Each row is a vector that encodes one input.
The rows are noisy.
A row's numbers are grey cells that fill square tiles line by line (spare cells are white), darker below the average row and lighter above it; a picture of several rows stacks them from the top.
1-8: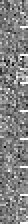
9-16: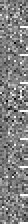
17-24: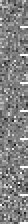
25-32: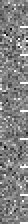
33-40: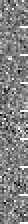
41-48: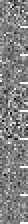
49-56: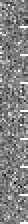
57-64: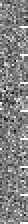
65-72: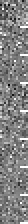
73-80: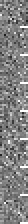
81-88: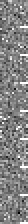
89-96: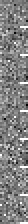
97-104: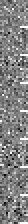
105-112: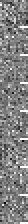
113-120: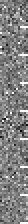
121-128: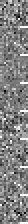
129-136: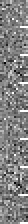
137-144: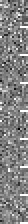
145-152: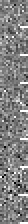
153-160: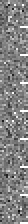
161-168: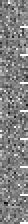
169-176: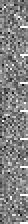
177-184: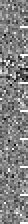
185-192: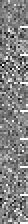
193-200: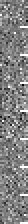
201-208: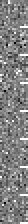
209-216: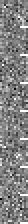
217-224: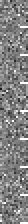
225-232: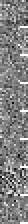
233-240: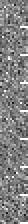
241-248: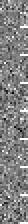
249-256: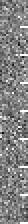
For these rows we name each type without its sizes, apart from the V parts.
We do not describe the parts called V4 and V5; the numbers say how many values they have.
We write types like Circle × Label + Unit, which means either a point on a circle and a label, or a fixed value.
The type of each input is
Bool × Label × V4 × V5 + Line × Line × Line.
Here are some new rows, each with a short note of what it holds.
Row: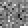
a point on each of three lines
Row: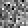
a point on each of three lines
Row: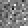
a point on each of three lines
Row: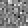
a point on each of three lines
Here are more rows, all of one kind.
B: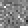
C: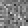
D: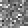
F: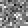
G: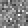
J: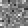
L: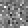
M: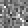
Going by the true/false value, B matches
C and J.
